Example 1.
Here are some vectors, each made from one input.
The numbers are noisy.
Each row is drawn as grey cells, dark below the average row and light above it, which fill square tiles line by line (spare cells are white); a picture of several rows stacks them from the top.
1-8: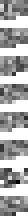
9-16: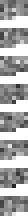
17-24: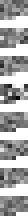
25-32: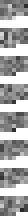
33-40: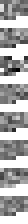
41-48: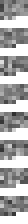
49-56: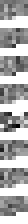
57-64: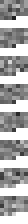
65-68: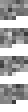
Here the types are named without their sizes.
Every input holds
a list of points on a line.
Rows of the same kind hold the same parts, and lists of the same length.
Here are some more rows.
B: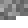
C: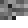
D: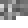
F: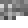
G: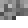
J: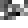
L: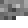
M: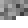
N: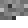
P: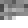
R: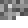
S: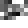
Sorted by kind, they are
B, C, D, F, G, L, M, N, R
J, S
P

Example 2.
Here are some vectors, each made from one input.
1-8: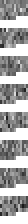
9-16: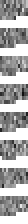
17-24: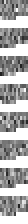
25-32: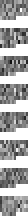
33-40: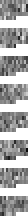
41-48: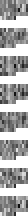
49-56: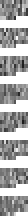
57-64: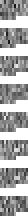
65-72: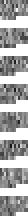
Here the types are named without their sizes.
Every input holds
a label and a point on each of two lines.
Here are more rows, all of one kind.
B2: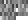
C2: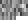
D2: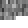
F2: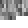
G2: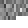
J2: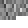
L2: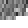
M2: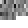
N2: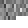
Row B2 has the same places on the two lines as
G2, J2 and N2.
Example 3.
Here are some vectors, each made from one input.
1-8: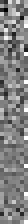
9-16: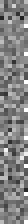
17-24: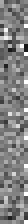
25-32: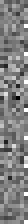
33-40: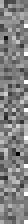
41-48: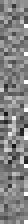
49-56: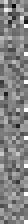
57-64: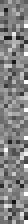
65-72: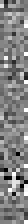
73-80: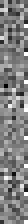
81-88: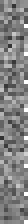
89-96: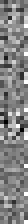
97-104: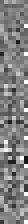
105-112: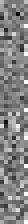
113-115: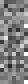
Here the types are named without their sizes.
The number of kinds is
2.
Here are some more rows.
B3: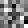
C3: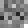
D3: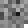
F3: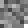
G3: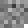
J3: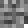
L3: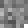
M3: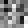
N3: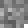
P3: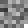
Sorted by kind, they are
B3, G3, J3, L3, N3, P3
C3, D3, F3, M3

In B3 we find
a point on a line.
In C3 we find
a node of a tree.
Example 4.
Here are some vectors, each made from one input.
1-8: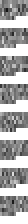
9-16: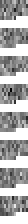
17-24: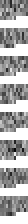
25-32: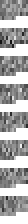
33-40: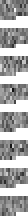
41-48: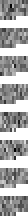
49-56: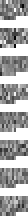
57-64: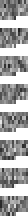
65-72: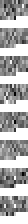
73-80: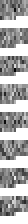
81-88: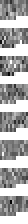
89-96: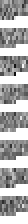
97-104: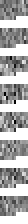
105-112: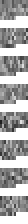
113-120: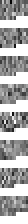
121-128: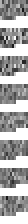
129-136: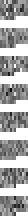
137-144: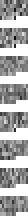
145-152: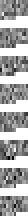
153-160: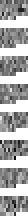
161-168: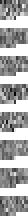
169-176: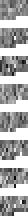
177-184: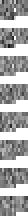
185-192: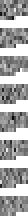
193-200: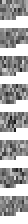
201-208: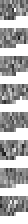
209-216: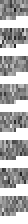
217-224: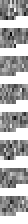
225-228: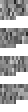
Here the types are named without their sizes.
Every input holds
a point on a circle and a node of a tree.
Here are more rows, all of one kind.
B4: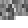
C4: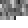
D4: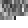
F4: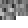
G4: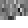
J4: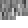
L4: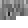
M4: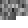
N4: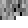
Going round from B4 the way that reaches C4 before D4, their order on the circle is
B4, L4, C4, M4, G4, N4, J4, F4, D4.
